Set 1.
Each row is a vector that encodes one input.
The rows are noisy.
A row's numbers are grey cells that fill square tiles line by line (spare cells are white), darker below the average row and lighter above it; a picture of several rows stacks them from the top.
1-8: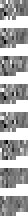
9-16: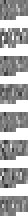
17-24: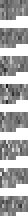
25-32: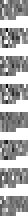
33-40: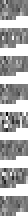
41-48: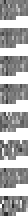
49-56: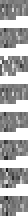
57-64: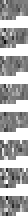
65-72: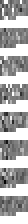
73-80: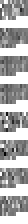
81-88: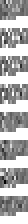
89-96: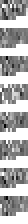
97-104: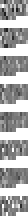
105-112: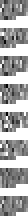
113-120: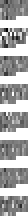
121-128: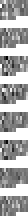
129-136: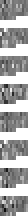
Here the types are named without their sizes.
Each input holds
a point on a line.
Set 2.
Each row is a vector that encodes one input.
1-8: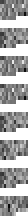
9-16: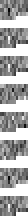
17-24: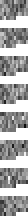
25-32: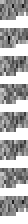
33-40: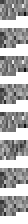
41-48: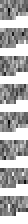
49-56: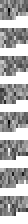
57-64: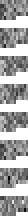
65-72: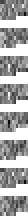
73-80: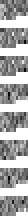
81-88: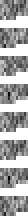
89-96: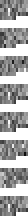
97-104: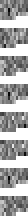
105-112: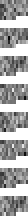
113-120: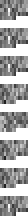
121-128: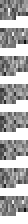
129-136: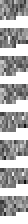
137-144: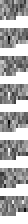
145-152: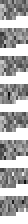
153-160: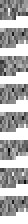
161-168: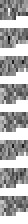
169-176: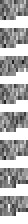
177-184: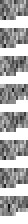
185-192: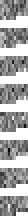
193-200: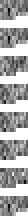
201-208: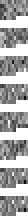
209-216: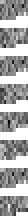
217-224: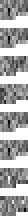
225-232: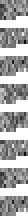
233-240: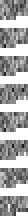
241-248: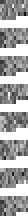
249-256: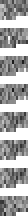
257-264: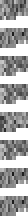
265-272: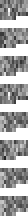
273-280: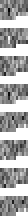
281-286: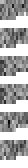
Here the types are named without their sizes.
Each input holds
three true/false values.
